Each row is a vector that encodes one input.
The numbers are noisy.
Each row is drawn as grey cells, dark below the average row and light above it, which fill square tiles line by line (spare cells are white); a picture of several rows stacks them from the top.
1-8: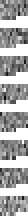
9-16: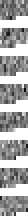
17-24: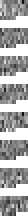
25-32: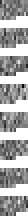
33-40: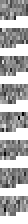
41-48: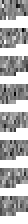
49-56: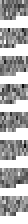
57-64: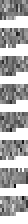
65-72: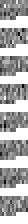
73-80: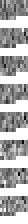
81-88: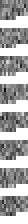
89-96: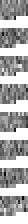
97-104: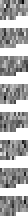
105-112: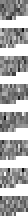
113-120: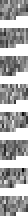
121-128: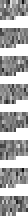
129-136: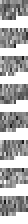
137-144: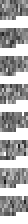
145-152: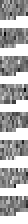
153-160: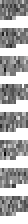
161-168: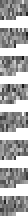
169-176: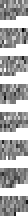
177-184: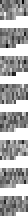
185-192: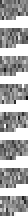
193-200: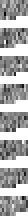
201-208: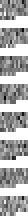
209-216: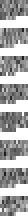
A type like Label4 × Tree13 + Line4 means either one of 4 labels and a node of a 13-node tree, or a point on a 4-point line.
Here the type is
((Label6 + Tree8) × Line5 + Tree7) × Label7.
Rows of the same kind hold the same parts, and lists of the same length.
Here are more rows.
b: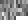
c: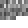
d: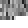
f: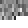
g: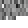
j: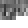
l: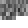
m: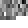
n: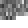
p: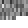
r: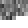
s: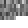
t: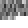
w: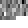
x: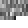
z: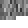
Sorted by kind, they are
b, c, n, p, s, t, x
d, m, w
f, g, j, l, r, z

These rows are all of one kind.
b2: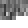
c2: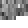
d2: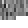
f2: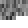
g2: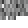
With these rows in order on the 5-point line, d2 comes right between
b2 and g2.
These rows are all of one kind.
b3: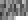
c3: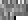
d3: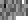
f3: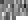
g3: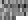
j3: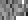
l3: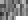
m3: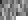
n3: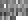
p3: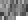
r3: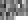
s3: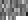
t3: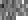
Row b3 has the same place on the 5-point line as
m3, r3 and t3.
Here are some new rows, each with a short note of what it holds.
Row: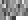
one of 6 labels, one of 7 labels and a point on a 5-point line
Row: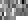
one of 7 labels and a node of a 7-node tree
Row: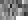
one of 6 labels, one of 7 labels and a point on a 5-point line
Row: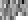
one of 7 labels and a node of a 7-node tree
